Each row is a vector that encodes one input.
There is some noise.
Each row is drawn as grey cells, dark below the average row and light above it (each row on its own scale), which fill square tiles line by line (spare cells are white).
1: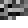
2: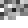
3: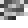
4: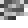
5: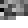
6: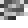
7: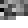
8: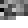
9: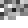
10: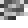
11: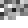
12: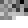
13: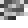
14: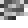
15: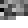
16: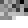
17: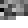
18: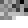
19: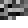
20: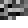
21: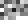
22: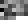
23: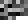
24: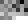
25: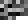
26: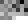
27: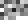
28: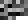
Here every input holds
a point on a 5-point line.
